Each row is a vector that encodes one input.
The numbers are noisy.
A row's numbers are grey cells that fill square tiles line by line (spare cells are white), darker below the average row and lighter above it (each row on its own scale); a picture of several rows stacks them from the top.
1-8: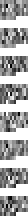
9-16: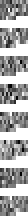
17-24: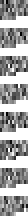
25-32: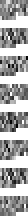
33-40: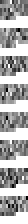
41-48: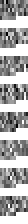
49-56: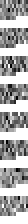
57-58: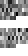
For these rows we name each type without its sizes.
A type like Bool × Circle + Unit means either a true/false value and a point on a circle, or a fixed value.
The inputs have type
(Bool × Bool × Bool + Unit) × Tree.
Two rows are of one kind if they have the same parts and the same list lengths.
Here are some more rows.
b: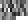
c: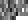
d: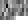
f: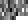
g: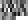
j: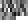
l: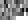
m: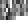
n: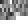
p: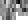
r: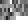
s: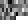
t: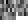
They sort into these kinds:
b, c, f, g, j, s, t
d, l, m, n, p, r

